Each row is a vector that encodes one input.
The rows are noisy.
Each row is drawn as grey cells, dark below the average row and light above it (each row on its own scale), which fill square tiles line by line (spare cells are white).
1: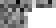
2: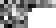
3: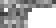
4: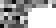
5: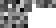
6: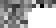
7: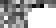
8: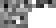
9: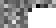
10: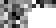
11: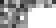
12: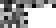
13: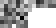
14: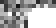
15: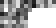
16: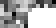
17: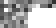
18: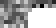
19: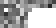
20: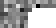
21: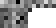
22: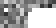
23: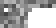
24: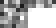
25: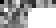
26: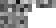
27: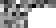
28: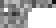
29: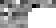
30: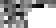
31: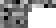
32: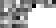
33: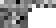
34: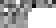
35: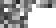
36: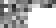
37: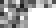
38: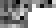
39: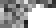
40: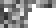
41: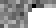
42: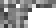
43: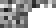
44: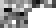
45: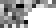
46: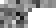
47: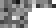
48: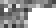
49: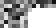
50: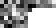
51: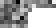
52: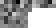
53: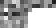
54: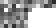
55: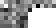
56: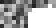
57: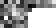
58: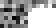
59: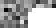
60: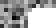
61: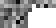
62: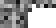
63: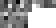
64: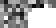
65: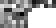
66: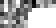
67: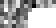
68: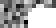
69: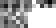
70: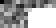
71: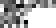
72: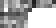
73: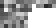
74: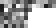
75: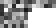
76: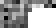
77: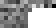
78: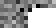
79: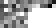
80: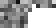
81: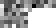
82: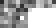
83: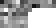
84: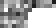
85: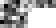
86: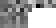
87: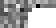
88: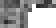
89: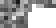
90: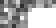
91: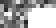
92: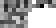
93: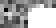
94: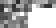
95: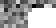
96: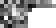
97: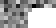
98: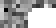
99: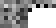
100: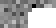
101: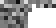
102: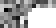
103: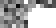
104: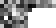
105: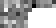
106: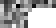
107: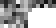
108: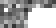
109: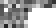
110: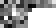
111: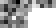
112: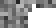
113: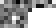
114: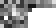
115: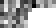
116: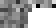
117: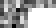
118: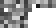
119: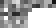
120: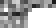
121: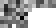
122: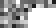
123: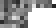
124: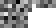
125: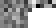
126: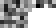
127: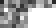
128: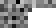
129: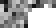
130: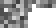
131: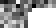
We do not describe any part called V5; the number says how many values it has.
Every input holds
a list of up to two items, each a point on a 6-point line and a value of V5.
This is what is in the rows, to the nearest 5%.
All of them are lists of up to two items, each a point on a 6-point line and a value of V5: about 5% are empty, 35% hold one and 60% two.
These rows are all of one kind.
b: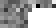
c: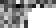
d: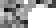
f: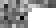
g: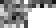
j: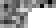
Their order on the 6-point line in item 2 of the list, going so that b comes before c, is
f, d, b, j, c, g.
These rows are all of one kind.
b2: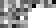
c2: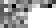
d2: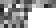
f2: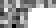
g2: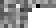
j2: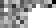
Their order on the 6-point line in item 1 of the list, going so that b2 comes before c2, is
f2, b2, j2, c2, d2, g2.
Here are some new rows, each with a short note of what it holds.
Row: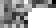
a list of two items
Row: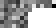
a list of two items
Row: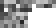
a list of one item
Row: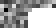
a list of two items
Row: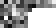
the empty list
